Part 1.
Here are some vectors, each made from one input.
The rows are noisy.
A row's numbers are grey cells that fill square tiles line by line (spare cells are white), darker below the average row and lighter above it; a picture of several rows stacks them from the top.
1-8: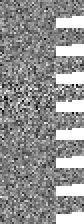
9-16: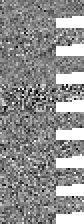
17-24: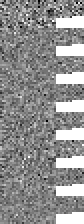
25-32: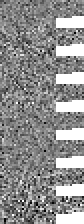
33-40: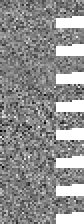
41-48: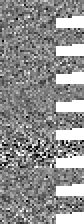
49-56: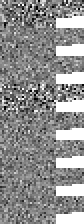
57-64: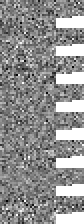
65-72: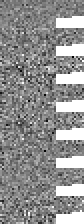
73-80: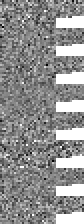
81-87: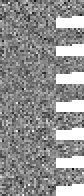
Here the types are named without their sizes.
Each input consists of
either a fixed value, or three true/false values.
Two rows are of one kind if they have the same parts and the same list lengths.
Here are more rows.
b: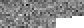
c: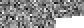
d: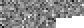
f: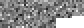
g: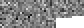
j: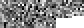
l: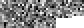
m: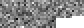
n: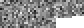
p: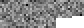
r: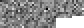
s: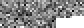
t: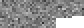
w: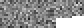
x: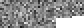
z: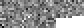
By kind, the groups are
b, c, d, f, g, m, n, p, r, s, t, w, x, z
j, l

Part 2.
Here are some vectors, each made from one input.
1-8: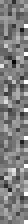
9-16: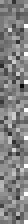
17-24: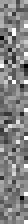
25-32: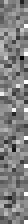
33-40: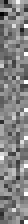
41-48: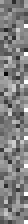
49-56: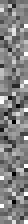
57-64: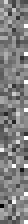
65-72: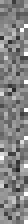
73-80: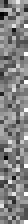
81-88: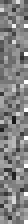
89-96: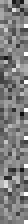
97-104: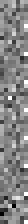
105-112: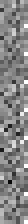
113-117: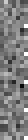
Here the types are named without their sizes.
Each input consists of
a point on a line.
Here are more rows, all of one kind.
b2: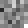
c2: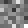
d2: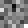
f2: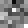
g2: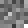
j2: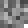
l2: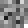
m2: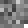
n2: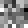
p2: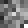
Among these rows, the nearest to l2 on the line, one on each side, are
b2 and f2.
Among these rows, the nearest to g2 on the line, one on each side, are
f2 and j2.
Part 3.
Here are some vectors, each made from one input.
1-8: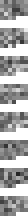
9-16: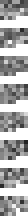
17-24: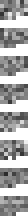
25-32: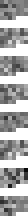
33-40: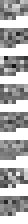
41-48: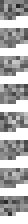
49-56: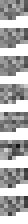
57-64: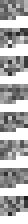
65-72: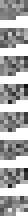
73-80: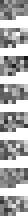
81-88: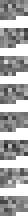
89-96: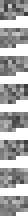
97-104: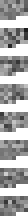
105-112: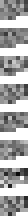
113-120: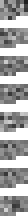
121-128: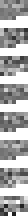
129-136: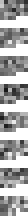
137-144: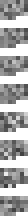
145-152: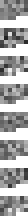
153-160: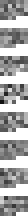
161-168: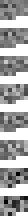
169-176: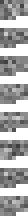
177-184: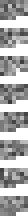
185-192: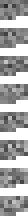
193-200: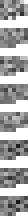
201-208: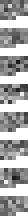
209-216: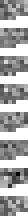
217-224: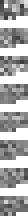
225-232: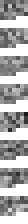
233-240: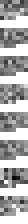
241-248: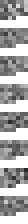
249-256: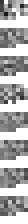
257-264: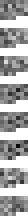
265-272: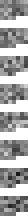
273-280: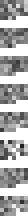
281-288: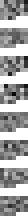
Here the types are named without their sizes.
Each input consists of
a node of a tree.
